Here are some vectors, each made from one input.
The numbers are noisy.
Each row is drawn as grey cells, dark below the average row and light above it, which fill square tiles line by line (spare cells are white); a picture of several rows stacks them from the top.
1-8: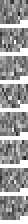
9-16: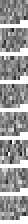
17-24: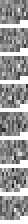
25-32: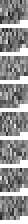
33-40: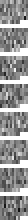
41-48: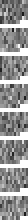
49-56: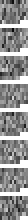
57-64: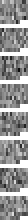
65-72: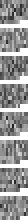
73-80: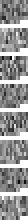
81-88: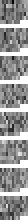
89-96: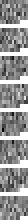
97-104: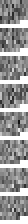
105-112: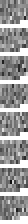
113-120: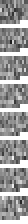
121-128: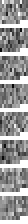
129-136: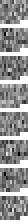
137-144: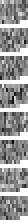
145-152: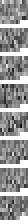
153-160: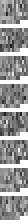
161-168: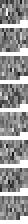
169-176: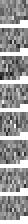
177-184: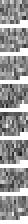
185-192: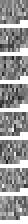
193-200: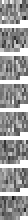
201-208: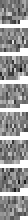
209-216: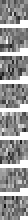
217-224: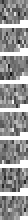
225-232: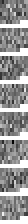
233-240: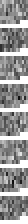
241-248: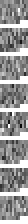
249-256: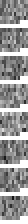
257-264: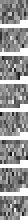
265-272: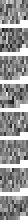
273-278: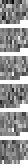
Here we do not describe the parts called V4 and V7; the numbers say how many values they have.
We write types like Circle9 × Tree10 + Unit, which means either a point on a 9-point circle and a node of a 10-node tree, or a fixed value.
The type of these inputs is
Circle13 + (Tree9 + Unit) × V4 × V7 + Unit.
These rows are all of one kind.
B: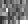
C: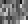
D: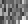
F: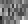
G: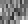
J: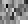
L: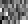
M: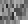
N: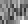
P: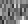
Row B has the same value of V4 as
C and D.
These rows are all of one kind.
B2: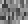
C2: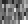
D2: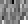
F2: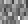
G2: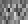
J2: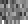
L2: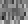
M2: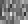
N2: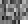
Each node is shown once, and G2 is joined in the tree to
M2.
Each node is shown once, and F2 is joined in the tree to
B2, C2 and N2.
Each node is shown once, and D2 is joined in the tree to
L2.
